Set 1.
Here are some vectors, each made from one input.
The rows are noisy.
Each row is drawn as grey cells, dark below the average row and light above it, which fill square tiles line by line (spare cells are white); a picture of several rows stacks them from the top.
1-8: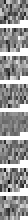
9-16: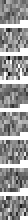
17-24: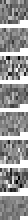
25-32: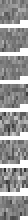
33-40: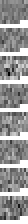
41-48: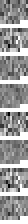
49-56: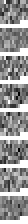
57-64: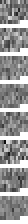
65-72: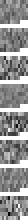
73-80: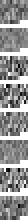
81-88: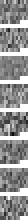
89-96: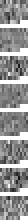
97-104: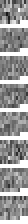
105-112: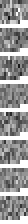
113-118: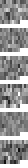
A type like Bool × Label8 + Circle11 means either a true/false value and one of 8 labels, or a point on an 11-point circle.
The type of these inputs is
Bool × Bool × Bool + Label12.
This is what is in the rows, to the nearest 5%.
About 55% of them hold one of 12 labels. The rest hold three true/false values.
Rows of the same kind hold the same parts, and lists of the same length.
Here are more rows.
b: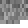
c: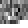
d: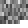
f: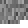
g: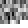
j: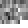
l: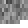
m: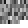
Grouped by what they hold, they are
b, c, f, l, m
d, g, j

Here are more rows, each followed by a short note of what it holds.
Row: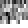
three true/false values
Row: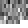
three true/false values
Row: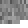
three true/false values
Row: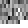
one of 12 labels
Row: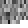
three true/false values
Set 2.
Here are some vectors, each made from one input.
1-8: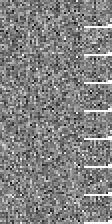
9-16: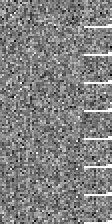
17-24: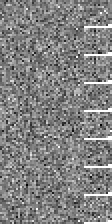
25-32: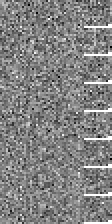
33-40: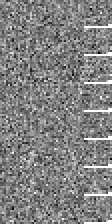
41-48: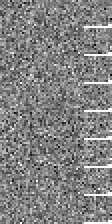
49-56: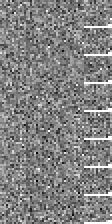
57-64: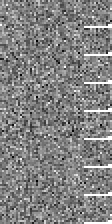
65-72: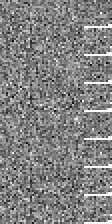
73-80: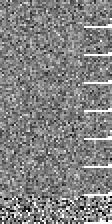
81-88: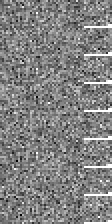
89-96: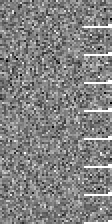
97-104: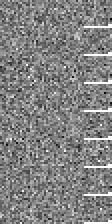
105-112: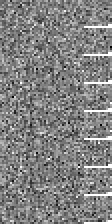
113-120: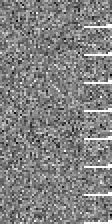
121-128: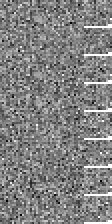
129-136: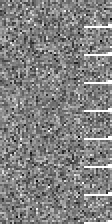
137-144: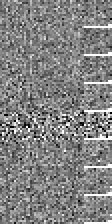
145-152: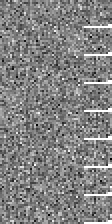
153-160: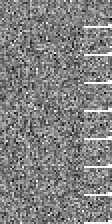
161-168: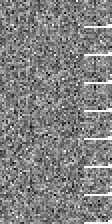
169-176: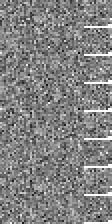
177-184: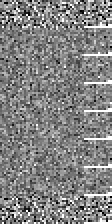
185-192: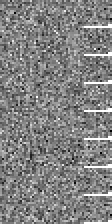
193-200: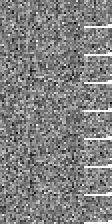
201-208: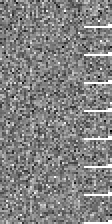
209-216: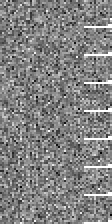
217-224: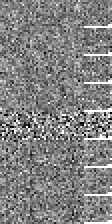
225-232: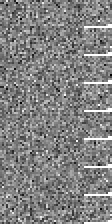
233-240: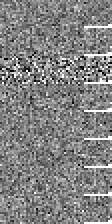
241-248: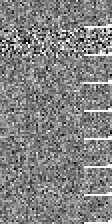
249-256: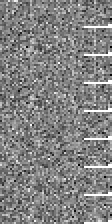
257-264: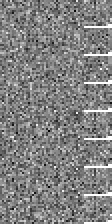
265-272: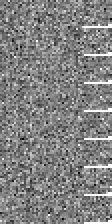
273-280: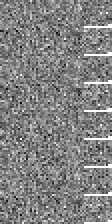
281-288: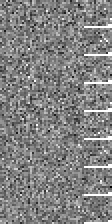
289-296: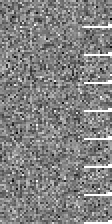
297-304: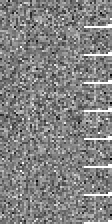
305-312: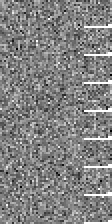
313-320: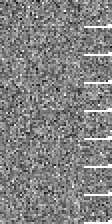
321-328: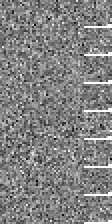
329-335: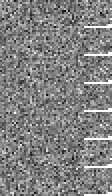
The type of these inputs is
List2(Line5).
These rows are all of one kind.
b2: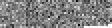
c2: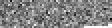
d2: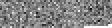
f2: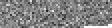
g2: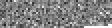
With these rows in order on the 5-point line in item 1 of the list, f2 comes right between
d2 and g2.
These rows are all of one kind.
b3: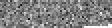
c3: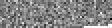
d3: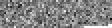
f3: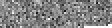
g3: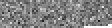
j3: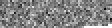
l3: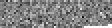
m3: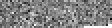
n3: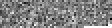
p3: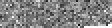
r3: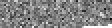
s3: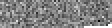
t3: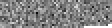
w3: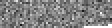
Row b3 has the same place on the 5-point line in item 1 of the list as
c3, l3, r3 and w3.
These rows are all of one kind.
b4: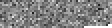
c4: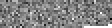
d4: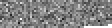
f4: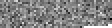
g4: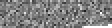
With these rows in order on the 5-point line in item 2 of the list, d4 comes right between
f4 and g4.
